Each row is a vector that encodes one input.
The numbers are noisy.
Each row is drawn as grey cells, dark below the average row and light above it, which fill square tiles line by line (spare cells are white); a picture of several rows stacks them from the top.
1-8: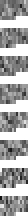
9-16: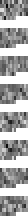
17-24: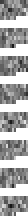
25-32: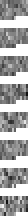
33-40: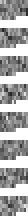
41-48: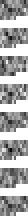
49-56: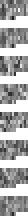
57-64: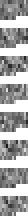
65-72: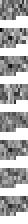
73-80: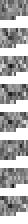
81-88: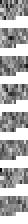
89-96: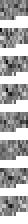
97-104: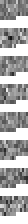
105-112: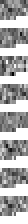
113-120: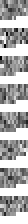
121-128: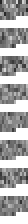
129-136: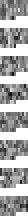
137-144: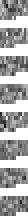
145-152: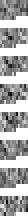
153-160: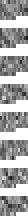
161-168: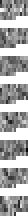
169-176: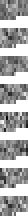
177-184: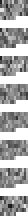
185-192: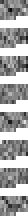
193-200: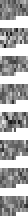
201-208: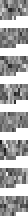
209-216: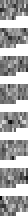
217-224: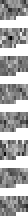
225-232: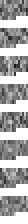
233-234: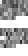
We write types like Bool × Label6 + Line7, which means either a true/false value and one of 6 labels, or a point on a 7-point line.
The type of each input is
Bool × Line8 × Line8 + Line4 + List2(Line11).
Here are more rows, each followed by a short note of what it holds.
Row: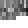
a list of two items
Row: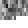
a point on each of two 8-point lines and a true/false value
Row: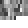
the empty list
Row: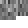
a list of two items
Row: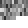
a point on a 4-point line
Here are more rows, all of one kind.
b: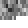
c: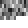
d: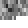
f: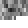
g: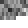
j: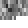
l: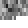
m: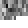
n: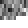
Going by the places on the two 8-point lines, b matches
d, g and l.
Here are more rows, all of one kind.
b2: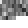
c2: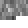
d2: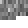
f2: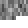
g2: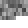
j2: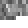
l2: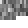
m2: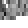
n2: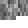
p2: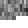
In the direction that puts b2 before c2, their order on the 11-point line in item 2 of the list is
j2, d2, n2, m2, f2, g2, b2, c2, l2, p2.
